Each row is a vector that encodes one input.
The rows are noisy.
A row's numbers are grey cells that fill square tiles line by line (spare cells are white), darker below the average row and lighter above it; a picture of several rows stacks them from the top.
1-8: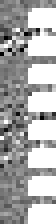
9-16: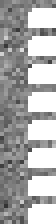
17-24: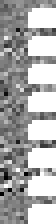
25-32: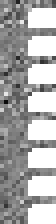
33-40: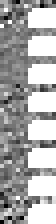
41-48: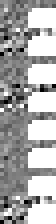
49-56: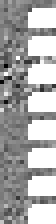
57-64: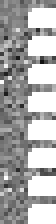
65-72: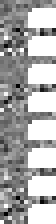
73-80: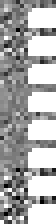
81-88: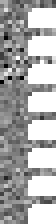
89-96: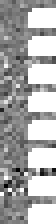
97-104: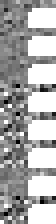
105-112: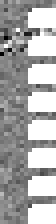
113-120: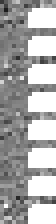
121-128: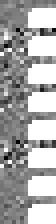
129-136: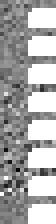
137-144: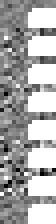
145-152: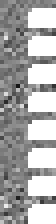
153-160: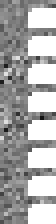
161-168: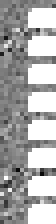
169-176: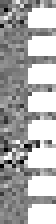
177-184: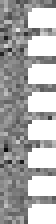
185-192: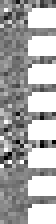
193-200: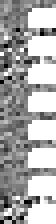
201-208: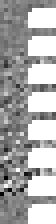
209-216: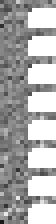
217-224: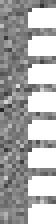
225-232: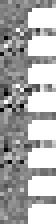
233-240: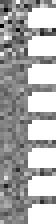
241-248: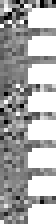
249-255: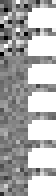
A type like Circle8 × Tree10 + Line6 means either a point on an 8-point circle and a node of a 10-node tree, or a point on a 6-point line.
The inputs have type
Bool × Tree15.
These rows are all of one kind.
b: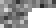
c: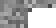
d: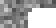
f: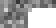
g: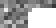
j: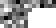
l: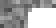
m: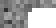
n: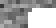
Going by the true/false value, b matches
f, l and m.
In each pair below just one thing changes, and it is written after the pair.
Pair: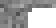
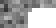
the node of the tree
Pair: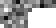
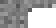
the node of the tree
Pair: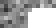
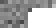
the node of the tree
